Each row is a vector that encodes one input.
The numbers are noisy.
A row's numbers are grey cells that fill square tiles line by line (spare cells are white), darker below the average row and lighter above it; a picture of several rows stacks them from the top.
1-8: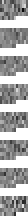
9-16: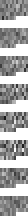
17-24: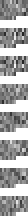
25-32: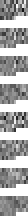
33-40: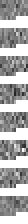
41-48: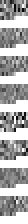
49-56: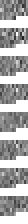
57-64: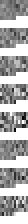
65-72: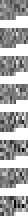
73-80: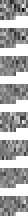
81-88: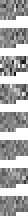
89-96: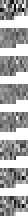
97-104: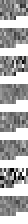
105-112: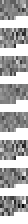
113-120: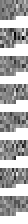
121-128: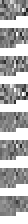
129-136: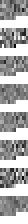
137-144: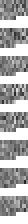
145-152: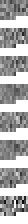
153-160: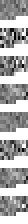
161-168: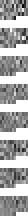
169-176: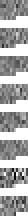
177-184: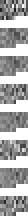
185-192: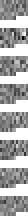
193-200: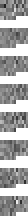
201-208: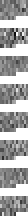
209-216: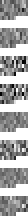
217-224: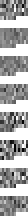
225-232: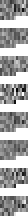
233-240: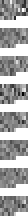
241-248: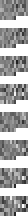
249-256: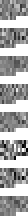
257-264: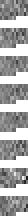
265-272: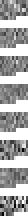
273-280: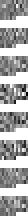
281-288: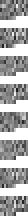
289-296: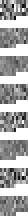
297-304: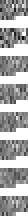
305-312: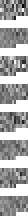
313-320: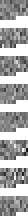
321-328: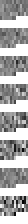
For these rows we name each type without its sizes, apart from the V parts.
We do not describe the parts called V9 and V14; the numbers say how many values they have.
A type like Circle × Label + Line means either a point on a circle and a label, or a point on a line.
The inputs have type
Line × (Line × Line + Unit) + V9 × V14.
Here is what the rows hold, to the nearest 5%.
About 60% of them hold a point on a line, together with either a fixed value, or a point on each of two lines. The rest hold a value of V9 and a value of V14.
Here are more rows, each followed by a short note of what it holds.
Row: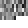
a point on each of three lines
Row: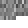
a point on a line
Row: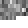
a value of V9 and a value of V14
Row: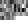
a point on each of three lines
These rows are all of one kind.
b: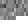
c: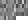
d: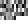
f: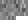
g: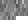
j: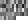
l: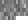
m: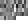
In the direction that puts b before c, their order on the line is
b, f, l, j, d, m, g, c.
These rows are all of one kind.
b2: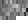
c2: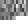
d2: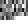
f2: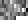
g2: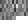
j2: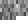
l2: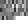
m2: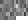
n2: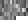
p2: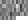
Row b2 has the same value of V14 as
f2, l2, m2 and n2.
